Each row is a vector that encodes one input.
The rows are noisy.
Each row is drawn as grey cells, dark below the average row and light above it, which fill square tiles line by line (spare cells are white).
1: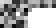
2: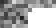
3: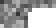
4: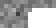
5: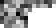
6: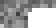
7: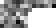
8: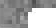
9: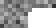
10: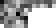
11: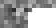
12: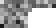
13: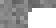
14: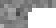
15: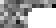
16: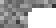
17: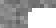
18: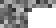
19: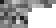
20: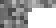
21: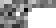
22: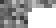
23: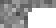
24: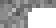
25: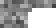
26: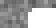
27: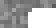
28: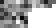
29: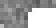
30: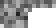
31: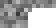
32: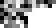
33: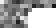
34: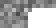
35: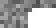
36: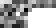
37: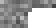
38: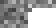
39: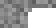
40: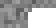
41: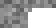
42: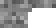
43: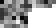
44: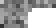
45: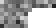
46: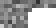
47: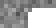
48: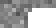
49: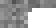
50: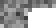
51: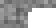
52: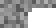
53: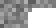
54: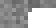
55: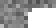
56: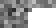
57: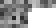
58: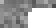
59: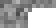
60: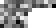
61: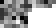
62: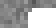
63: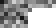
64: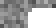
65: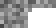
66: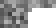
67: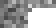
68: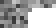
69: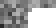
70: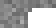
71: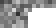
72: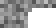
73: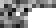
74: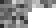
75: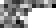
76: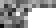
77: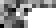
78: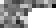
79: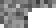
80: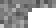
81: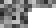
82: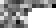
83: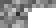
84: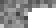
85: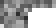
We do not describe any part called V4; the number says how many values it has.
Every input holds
either one of 8 labels and a value of V4, or a point on a 6-point line.
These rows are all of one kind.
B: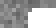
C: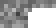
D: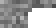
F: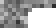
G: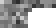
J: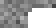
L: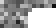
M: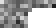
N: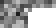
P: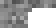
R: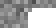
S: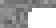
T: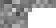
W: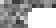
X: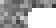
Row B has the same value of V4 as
C, G, P and W.
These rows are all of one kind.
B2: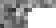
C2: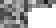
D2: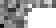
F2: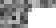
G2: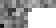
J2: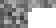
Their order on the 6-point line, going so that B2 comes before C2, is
D2, B2, G2, J2, C2, F2.
